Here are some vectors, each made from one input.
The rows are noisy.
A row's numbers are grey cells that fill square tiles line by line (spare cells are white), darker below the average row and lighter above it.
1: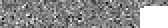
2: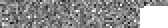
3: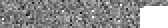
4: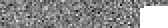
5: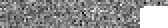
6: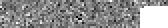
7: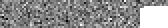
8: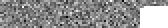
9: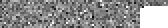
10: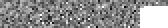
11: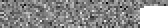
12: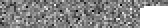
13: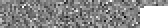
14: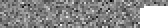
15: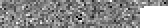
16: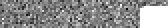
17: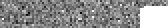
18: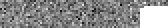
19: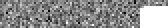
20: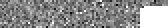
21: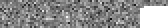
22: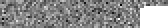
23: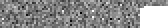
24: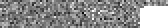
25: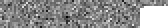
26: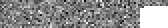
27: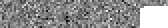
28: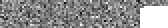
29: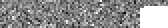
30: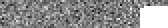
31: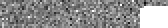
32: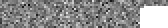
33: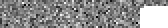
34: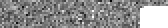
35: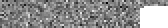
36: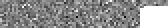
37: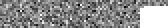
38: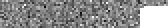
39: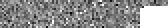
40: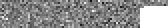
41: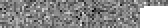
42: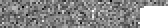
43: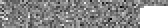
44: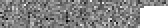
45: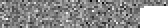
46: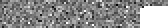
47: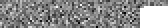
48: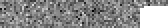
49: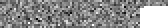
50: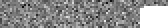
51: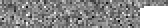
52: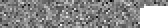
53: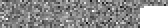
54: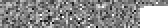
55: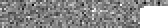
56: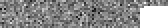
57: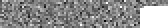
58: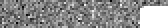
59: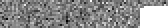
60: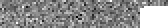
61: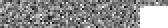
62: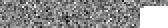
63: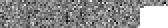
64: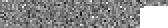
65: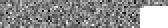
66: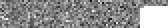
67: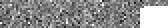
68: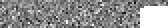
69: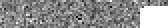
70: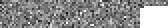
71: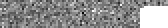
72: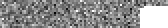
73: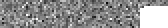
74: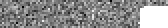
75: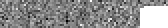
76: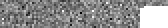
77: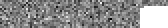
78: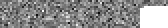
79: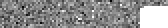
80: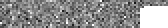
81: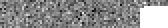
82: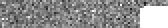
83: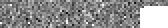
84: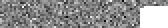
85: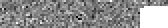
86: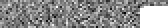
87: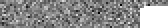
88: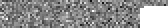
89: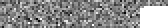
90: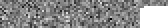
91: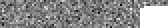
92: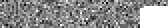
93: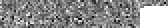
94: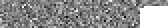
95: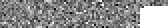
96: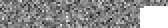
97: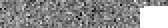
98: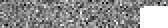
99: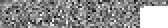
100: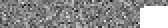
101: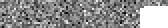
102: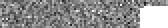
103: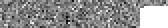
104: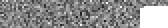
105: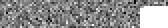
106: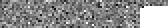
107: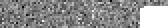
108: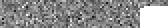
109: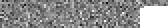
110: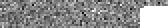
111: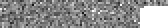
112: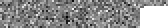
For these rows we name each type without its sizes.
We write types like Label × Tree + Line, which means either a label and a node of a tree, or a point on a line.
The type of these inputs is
Bool × Bool × Bool × Bool + Line.
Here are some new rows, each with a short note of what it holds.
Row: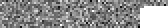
four true/false values
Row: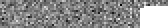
four true/false values
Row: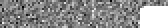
four true/false values
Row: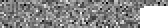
four true/false values
